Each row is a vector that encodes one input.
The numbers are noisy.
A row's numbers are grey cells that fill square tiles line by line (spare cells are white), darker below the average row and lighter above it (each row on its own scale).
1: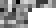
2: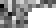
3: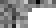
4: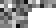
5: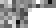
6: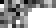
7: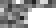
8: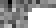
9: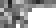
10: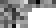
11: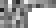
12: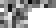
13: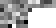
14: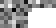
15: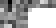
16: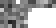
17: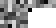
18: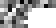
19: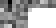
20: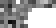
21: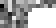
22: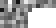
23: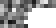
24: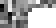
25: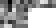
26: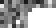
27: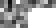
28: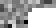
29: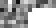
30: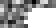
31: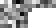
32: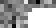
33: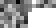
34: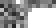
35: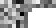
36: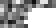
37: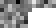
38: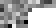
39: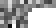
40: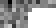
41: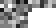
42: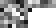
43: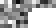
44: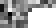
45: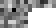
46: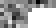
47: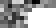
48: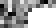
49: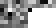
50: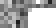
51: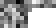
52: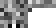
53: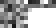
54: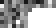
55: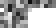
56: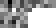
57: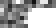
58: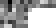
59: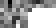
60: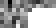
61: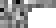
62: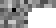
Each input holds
one of 7 labels and a true/false value.
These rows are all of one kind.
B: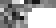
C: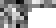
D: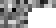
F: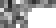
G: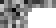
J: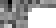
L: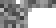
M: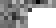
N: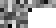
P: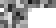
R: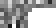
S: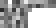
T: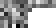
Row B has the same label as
M, N, R and T.
